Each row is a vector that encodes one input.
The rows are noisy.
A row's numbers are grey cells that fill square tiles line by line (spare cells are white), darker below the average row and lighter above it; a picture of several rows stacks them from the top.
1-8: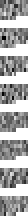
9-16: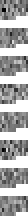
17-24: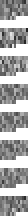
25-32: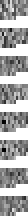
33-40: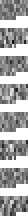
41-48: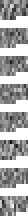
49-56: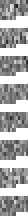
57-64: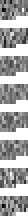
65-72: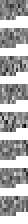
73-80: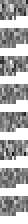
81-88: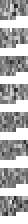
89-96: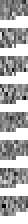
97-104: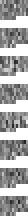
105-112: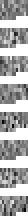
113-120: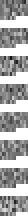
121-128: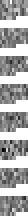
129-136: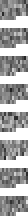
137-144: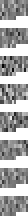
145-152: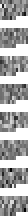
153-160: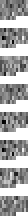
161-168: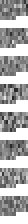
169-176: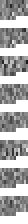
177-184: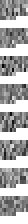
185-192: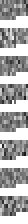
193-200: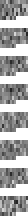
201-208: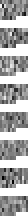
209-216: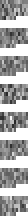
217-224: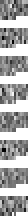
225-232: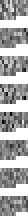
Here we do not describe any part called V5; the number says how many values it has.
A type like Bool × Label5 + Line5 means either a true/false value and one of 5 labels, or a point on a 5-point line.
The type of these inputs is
Bool × Bool × Bool × Bool × V5 + List2(Line4 + Line7).
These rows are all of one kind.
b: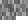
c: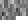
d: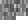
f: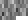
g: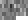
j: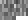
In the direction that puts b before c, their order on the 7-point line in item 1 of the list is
b, d, j, g, c, f.
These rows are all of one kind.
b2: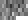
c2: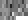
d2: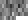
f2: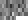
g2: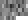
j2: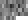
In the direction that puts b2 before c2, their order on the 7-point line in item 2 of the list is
b2, c2, d2, f2, j2, g2.
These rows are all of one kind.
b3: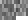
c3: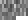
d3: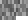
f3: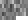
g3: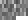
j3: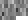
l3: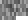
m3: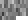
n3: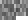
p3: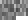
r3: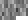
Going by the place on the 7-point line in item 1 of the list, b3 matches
n3 and p3.
